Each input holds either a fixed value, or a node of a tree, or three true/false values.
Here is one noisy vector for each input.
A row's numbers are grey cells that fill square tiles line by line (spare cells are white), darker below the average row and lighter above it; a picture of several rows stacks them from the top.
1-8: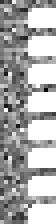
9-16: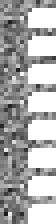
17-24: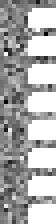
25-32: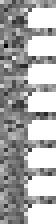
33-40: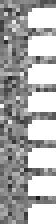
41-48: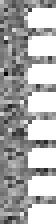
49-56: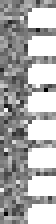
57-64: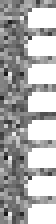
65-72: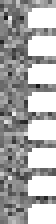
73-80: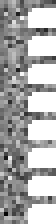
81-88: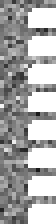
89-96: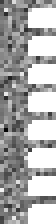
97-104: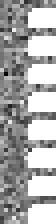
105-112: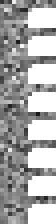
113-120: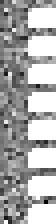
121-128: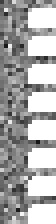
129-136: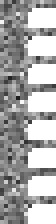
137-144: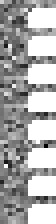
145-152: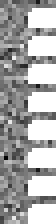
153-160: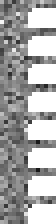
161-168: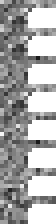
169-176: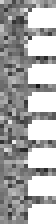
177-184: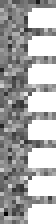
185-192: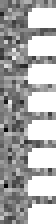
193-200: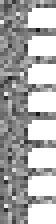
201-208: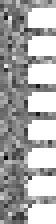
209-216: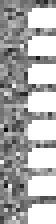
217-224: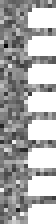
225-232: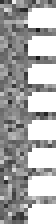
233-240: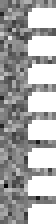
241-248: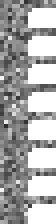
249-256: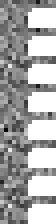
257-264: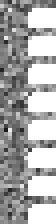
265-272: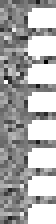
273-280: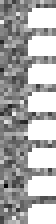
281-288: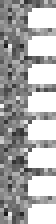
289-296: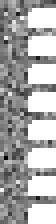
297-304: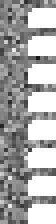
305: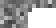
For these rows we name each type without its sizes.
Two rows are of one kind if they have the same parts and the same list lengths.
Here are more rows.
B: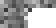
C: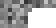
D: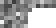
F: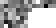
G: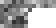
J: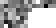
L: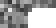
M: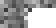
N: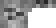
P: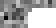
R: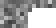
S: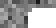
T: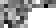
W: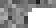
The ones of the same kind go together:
B, G, L, M, P
C, D, N, R, S, W
F, J, T

